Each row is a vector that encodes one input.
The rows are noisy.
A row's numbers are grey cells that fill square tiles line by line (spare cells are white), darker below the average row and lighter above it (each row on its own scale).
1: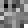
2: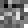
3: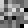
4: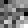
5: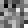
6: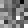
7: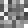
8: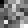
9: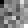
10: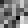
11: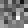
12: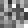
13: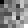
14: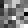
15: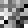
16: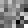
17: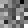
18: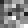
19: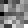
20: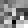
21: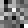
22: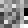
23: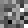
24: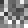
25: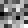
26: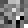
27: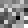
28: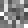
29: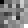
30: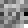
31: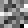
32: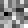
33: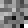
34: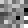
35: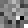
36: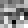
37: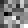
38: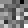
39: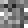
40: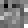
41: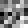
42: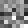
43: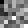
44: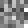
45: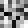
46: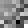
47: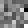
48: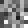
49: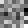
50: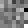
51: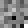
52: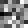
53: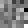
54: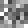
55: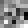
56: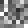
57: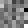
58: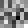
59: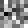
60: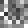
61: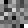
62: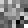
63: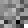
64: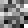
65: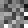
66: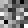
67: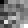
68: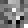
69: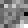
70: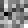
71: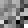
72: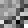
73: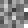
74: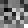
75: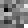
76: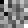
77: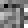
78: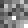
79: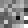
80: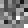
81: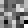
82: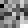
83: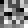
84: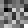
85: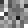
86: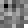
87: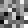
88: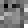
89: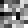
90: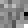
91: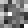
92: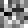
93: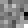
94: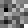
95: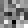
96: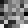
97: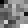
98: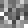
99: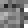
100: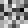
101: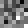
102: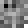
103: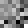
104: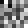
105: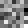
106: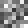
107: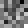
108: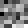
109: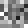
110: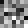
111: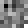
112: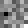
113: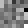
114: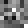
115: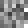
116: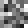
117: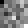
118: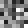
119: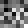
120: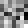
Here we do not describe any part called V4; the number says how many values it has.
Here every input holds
a node of an 8-node tree, together with either one of 6 labels, or a true/false value and a value of V4.
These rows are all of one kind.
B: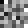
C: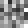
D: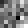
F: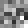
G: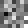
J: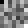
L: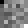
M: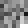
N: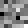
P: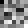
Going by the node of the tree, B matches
C, F, J and P.
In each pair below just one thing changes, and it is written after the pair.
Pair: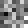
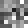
the value of V4
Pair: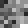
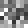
the node of the tree
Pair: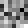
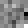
the value of V4
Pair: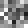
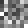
the true/false value
